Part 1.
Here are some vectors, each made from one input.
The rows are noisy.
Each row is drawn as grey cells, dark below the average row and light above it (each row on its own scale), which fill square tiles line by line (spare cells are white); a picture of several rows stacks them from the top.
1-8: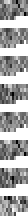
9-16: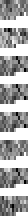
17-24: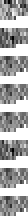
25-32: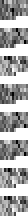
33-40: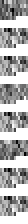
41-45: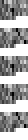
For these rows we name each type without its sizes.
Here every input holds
a point on a line.
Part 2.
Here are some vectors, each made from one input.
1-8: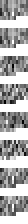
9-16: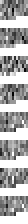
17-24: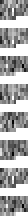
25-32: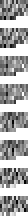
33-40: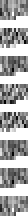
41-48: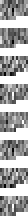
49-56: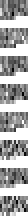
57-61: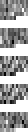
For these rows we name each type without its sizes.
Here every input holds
three true/false values.
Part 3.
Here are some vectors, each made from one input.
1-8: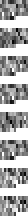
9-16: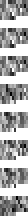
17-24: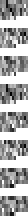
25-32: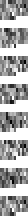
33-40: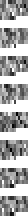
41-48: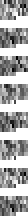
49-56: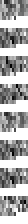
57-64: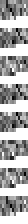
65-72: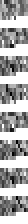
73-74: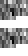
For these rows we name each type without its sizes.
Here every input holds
a point on a line.
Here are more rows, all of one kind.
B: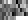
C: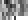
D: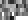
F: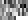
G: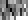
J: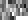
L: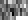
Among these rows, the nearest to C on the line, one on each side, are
F and G.
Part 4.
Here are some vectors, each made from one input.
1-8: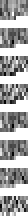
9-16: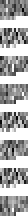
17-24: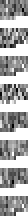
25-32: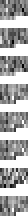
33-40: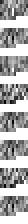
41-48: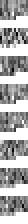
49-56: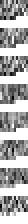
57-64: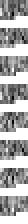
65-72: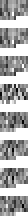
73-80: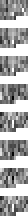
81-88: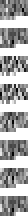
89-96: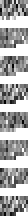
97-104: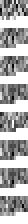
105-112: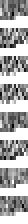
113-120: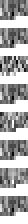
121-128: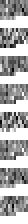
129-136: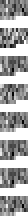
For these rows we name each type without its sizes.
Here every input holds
three true/false values.
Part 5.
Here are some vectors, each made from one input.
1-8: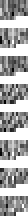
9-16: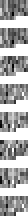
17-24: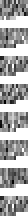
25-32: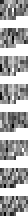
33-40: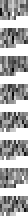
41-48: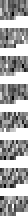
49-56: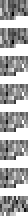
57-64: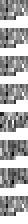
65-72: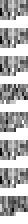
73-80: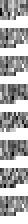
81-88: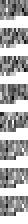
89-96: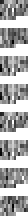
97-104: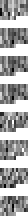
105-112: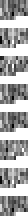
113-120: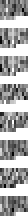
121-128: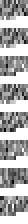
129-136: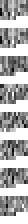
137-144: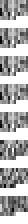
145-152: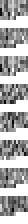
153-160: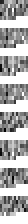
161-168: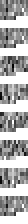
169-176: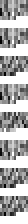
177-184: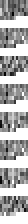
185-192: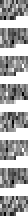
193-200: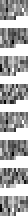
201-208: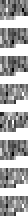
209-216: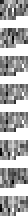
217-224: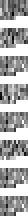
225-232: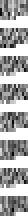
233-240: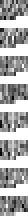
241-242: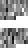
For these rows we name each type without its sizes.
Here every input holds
three true/false values.
